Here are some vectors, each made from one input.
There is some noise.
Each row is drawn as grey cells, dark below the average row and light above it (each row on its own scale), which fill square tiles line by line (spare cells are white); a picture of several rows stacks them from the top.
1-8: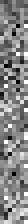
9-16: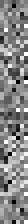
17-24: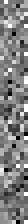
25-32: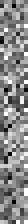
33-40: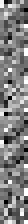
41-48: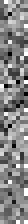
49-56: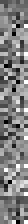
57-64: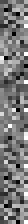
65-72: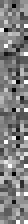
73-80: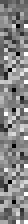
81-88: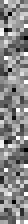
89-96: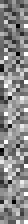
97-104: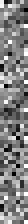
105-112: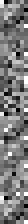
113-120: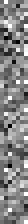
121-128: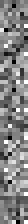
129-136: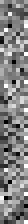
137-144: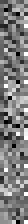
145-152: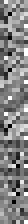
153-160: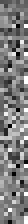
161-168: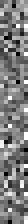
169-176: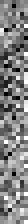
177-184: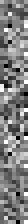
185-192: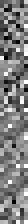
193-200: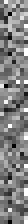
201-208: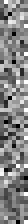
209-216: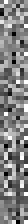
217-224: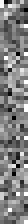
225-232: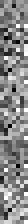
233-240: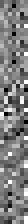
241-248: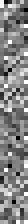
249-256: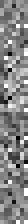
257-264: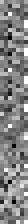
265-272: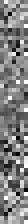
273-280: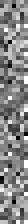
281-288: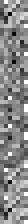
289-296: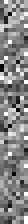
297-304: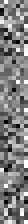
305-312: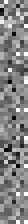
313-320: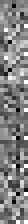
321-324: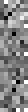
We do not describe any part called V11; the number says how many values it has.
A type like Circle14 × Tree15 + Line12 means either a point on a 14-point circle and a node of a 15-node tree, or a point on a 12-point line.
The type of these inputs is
Bool × (Line5 + V11) + Line20.
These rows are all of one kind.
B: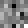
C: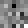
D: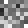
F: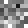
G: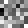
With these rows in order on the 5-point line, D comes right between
F and G.
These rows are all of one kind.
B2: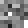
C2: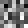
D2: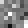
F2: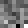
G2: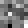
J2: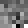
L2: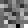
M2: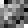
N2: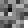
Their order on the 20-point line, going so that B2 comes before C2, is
M2, D2, B2, G2, N2, L2, F2, J2, C2.
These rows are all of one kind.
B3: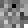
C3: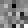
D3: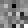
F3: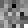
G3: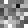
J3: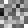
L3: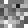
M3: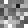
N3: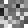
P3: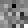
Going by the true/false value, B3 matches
C3, D3, F3 and P3.
